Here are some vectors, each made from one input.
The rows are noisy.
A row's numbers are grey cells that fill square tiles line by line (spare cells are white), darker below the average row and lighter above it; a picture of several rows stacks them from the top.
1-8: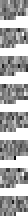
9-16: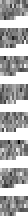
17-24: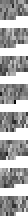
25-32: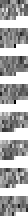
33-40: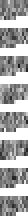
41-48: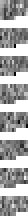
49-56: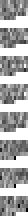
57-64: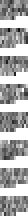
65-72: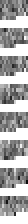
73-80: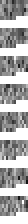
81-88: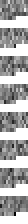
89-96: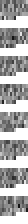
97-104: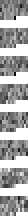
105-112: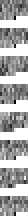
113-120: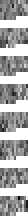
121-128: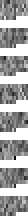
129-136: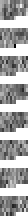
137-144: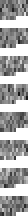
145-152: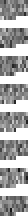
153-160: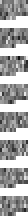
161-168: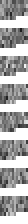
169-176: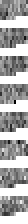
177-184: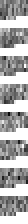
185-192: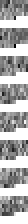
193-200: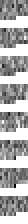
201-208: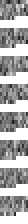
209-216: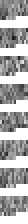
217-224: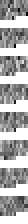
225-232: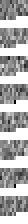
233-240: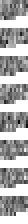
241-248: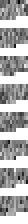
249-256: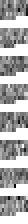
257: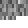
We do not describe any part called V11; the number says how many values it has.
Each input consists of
one of 5 labels, a point on a 6-point line, a true/false value and a value of V11.
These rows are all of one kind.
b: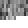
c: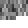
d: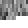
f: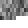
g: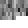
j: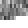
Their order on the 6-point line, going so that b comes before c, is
g, b, f, d, j, c.
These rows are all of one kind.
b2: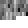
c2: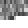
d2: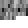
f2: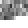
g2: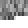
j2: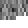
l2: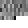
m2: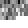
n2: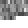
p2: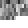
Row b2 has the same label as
c2 and g2.
